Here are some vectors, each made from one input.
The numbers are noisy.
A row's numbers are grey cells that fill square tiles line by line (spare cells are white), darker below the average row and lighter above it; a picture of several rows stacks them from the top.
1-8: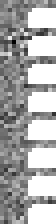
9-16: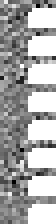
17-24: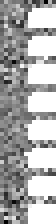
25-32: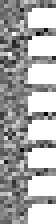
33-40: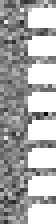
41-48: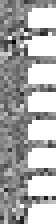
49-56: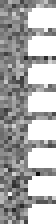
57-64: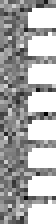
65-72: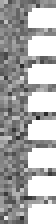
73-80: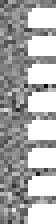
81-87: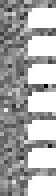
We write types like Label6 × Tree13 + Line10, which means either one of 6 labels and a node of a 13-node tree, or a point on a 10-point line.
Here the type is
Line6.
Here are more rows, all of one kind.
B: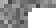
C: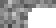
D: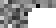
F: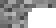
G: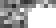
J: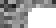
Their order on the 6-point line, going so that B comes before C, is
D, B, G, C, F, J.
